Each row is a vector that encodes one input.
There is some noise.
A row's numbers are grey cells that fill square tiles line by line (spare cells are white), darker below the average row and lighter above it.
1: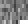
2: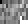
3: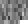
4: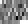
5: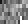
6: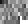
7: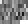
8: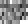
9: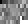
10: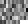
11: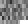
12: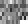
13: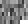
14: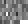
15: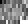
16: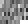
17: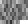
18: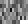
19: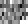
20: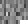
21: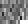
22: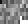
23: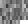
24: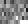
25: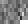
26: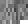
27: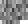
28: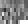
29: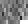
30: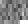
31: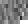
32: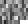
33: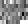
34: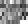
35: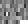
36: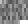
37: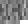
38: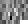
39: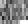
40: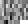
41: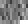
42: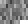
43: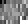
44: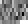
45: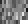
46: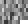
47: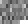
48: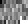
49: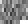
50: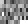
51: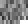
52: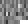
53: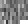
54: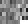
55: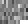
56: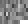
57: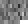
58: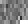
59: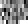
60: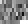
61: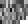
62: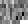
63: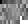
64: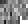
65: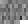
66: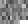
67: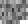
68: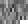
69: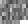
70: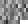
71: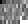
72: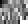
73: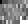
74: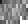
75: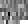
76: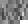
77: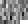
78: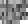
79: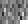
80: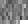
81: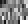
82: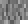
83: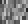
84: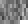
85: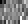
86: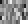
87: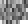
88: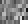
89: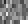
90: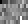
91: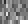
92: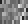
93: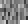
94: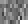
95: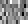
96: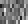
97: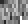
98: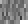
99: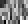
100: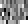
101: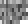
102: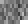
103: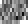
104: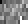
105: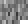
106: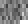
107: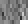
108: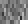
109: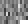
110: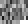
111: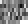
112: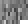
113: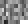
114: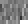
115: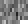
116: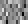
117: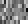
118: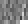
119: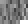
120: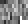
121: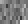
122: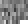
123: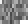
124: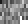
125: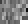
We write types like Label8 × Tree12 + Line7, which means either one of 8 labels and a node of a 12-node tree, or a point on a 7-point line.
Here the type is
(Bool × Bool × Bool × Bool + Line10) × Line6.
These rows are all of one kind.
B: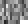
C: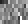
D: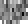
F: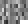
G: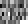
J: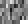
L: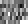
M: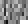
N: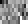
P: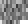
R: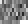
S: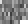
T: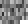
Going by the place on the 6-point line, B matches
F and M.
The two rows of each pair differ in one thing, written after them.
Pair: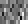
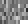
the place on the 6-point line
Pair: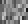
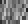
one of the four true/false values
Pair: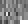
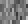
the place on the 6-point line
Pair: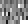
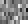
the place on the 6-point line
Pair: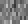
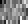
the place on the 6-point line
